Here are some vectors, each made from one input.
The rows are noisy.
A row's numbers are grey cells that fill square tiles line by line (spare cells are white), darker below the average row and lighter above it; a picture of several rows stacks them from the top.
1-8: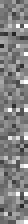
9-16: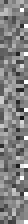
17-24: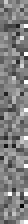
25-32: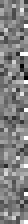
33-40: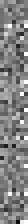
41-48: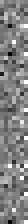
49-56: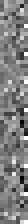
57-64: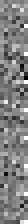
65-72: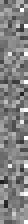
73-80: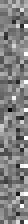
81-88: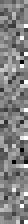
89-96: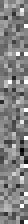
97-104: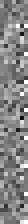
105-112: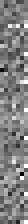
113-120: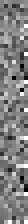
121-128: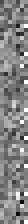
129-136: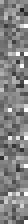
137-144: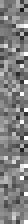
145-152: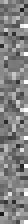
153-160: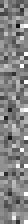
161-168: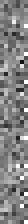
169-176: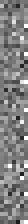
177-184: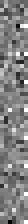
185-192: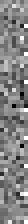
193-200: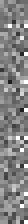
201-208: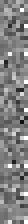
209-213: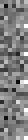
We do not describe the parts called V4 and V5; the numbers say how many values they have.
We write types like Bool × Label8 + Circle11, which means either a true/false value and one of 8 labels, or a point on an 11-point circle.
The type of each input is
Bool × V4 + Tree8 × (Tree8 + V5).
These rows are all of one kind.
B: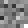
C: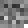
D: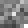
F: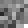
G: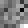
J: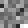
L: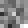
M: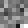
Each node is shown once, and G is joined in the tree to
B and F.
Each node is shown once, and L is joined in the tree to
D.
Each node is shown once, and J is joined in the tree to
B and D.
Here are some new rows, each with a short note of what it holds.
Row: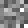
a node of each of two 8-node trees
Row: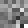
a node of each of two 8-node trees
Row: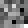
a true/false value and a value of V4
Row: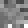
a true/false value and a value of V4
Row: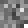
a node of each of two 8-node trees
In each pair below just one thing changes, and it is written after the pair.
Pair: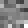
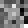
the true/false value
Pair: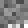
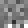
the value of V4
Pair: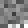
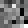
the true/false value
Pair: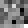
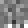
the true/false value
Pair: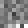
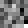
the true/false value
